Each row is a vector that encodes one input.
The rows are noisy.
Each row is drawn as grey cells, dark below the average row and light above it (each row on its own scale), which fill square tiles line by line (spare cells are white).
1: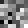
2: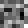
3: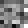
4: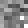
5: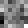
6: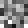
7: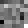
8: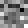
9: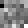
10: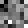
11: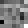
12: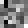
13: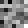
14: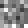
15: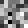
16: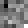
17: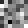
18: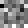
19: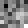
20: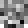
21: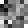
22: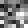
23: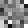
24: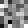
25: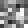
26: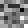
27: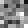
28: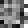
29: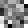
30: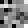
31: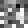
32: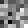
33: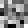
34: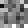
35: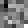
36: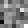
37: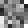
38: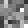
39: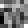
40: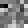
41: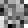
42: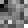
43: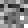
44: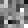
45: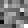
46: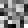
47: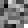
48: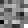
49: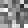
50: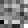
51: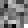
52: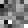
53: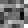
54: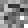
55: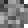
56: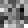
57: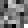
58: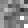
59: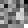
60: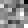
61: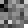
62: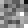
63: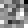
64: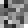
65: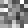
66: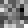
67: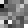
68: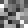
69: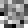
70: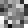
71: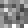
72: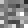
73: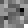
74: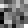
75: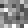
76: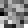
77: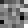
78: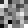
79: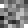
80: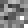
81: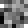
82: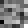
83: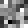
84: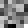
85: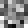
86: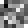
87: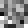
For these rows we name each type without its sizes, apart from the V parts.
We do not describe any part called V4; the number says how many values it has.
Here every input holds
a value of V4, together with either a label, or three true/false values.
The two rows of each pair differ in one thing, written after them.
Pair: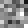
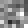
one of the three true/false values
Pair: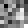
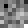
one of the three true/false values
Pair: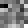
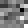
the value of V4
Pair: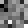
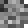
one of the three true/false values
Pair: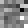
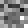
one of the three true/false values
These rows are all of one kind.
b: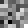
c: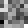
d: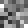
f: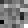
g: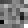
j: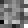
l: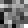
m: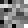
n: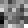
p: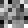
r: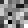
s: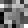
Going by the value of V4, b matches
d and r.
